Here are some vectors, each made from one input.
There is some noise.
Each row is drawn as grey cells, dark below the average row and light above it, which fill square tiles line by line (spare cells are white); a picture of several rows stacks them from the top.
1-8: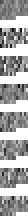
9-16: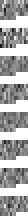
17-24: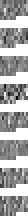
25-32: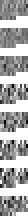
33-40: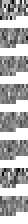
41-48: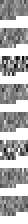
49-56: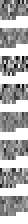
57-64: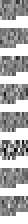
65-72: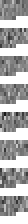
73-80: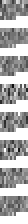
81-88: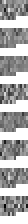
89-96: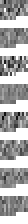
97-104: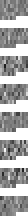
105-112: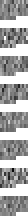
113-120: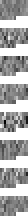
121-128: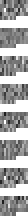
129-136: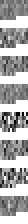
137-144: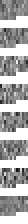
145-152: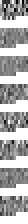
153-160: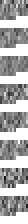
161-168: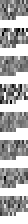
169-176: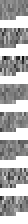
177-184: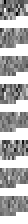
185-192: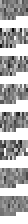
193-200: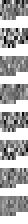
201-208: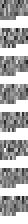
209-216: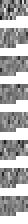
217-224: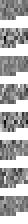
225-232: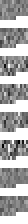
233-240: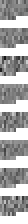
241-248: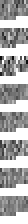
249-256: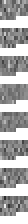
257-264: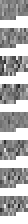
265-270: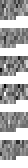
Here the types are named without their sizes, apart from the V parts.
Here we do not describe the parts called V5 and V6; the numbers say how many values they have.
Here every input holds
either four true/false values, a value of V5 and a value of V6, or a list of items, each a point on each of two lines.
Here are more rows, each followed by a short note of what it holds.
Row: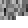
four true/false values, a value of V5 and a value of V6
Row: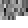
four true/false values, a value of V5 and a value of V6
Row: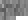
four true/false values, a value of V5 and a value of V6
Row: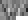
the empty list
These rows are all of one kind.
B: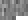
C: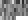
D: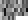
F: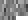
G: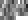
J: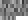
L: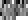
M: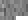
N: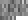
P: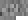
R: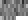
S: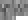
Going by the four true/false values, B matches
F and L.
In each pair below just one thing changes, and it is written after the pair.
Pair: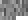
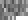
the value of V6
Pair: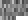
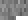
one of the four true/false values
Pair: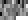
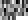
the value of V5
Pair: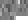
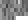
the value of V5
